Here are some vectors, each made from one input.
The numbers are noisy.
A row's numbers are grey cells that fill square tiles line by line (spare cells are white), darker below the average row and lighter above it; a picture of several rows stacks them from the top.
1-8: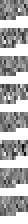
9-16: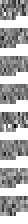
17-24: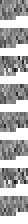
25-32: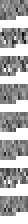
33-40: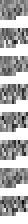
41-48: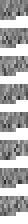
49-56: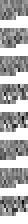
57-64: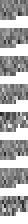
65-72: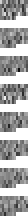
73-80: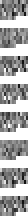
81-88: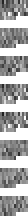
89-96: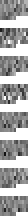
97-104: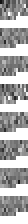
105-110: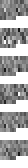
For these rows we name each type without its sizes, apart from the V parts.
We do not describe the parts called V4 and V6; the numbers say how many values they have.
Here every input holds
either a point on a line and a true/false value, or a value of V4 and a value of V6.
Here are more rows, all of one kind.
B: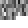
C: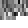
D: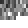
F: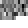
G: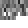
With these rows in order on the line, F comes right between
B and G.
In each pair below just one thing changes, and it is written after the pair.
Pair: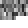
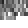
the place on the line
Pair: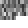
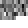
the true/false value
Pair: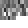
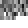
the true/false value
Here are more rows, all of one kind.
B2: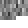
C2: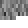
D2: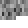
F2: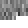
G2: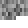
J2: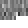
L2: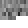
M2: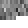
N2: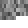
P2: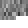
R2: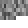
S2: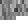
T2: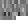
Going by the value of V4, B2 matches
D2, G2 and S2.
